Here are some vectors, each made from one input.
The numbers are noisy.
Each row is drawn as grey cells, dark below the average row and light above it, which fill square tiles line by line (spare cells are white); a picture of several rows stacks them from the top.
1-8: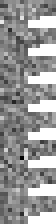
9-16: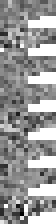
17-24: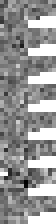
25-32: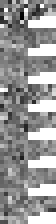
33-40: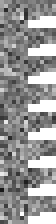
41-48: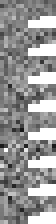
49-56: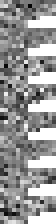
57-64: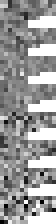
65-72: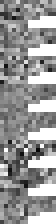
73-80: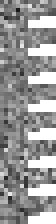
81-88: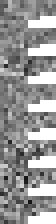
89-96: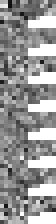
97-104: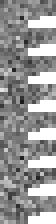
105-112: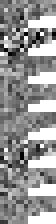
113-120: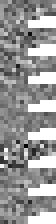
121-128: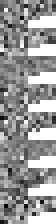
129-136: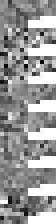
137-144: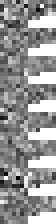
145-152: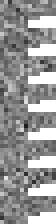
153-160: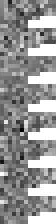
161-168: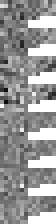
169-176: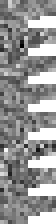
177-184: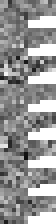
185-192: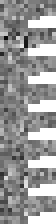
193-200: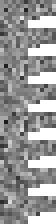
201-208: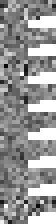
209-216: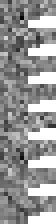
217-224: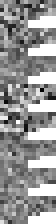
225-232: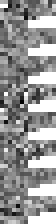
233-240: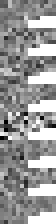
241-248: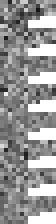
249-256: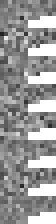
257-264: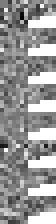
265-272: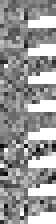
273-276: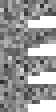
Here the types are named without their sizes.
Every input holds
a point on a line, together with either a fixed value, or four true/false values.
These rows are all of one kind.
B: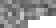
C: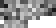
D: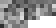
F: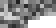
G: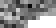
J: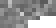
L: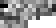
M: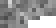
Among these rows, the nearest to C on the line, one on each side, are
F and L.
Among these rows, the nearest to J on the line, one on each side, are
L and M.
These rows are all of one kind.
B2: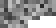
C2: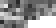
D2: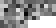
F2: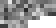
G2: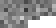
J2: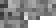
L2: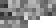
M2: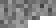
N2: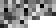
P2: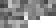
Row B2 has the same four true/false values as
G2, J2 and N2.
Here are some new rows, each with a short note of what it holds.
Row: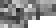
a point on a line
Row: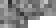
a point on a line
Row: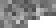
a point on a line and four true/false values
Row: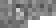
a point on a line and four true/false values
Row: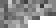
a point on a line and four true/false values
